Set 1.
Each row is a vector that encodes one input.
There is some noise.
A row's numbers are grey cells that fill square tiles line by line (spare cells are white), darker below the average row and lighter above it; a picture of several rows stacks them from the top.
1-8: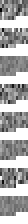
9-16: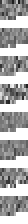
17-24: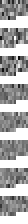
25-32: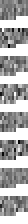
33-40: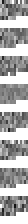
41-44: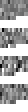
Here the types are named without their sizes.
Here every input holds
a node of a tree.
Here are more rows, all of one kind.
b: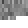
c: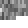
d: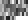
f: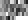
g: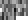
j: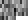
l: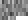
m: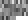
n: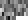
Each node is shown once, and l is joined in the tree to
b and g.
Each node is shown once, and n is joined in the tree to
b.
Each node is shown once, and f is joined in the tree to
c.
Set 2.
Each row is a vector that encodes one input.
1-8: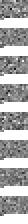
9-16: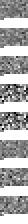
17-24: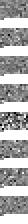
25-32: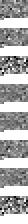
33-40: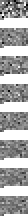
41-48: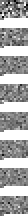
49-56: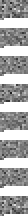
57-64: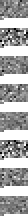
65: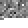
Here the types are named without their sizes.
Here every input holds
either a fixed value, or a node of a tree.
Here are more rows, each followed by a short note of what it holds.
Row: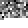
a fixed value
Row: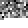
a fixed value
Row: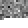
a node of a tree
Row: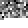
a fixed value
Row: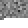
a node of a tree
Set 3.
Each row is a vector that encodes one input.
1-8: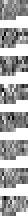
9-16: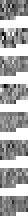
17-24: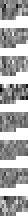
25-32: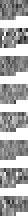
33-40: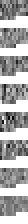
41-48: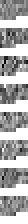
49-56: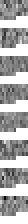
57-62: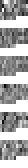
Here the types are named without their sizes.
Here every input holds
a label.
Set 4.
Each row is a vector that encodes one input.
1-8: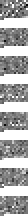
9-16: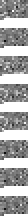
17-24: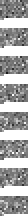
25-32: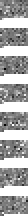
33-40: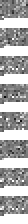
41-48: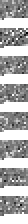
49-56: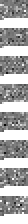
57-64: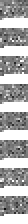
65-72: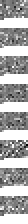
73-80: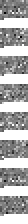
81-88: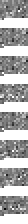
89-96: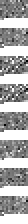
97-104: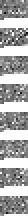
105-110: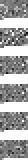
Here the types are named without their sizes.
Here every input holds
either a point on a circle, or a fixed value.
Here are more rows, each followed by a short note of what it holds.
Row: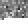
a point on a circle
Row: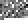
a fixed value
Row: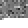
a point on a circle
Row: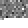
a point on a circle
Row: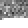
a point on a circle
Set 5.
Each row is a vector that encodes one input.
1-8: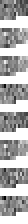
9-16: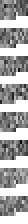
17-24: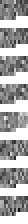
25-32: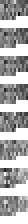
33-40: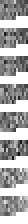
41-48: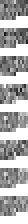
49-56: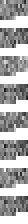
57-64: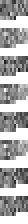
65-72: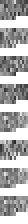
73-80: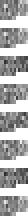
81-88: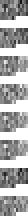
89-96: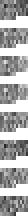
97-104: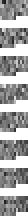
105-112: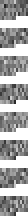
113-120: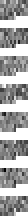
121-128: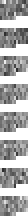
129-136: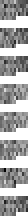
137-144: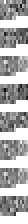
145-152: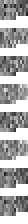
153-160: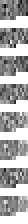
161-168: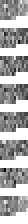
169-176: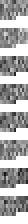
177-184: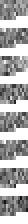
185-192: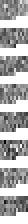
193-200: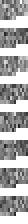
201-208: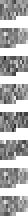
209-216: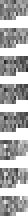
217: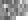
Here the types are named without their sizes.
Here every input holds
three true/false values.
